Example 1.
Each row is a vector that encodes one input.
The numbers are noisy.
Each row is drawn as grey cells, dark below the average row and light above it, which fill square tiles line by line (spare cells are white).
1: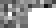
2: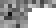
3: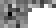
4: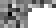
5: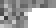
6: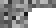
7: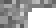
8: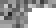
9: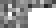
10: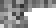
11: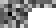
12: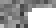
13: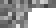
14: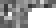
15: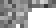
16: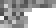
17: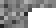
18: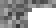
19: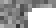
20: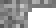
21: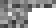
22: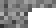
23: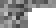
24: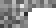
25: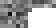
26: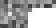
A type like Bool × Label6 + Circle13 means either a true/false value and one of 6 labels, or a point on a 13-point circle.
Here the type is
Bool × Bool × Bool.
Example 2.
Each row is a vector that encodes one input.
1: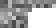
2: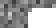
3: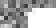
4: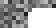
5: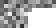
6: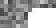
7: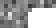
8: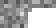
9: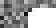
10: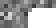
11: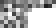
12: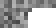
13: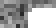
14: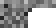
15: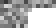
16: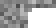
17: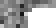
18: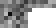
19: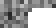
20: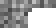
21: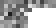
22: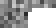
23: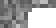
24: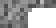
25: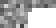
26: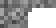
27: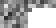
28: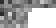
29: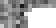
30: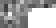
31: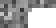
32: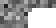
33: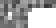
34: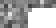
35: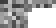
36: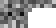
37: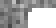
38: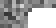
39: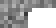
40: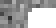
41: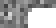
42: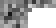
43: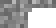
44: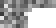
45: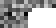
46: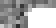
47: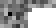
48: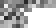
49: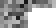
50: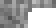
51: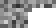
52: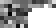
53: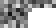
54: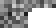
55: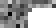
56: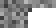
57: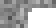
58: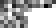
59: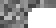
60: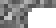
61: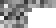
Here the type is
Bool × Bool × Bool.
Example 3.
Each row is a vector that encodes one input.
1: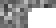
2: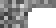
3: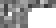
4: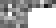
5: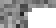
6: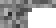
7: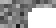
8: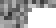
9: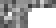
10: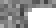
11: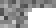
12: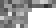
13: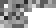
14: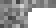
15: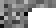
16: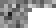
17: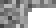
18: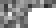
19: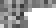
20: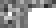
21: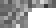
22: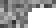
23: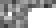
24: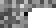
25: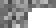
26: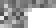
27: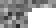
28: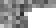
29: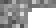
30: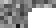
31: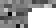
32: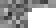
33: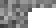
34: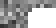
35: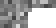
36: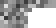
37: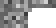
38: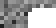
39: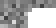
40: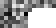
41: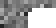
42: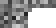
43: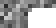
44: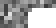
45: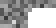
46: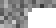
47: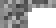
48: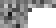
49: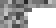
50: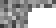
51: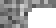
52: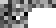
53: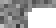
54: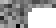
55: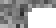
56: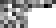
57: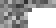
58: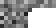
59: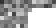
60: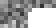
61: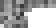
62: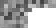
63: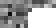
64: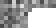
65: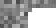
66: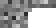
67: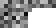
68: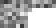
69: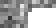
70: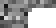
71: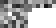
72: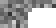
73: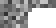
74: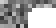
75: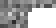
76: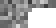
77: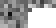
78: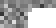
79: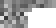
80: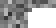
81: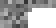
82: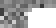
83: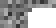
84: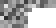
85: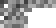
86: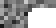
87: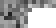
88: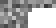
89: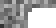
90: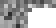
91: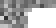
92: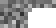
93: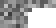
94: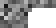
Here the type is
Bool × Bool × Bool.
